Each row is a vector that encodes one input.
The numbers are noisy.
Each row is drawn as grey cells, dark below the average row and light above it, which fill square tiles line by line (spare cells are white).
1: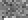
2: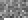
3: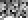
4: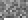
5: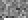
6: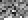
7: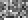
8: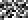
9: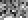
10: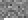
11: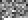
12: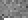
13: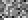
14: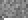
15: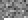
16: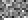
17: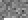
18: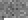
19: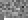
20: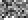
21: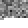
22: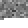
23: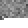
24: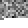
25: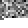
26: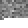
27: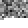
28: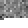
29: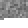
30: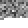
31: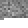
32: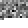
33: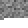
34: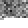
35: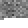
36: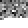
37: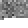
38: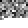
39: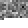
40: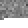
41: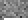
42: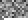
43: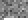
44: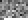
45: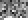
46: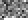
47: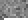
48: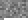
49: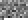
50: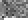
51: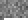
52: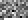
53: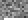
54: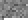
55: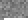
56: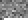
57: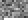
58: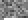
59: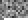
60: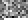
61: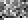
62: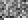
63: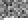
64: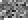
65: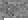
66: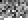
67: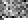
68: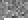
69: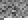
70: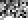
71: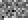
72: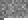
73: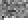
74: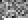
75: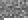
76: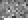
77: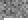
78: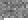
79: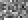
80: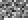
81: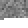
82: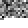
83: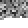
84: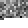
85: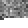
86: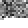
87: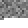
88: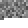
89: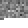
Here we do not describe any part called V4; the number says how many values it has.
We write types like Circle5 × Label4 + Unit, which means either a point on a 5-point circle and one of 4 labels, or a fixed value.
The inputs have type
(Label5 × Label6 + Unit) × V4.
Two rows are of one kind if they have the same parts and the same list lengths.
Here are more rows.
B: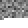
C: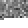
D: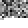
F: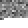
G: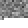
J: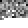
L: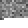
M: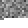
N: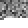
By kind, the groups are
B, C, D, F, L, M, N
G, J

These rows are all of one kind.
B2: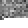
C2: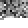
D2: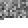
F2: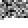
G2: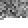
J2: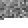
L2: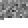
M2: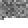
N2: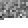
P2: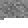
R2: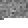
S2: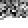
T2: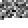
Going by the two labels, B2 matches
D2, L2, N2 and R2.
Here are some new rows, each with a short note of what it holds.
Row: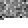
one of 5 labels, one of 6 labels and a value of V4
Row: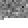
a value of V4
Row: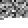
one of 5 labels, one of 6 labels and a value of V4
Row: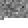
a value of V4
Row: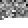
one of 5 labels, one of 6 labels and a value of V4
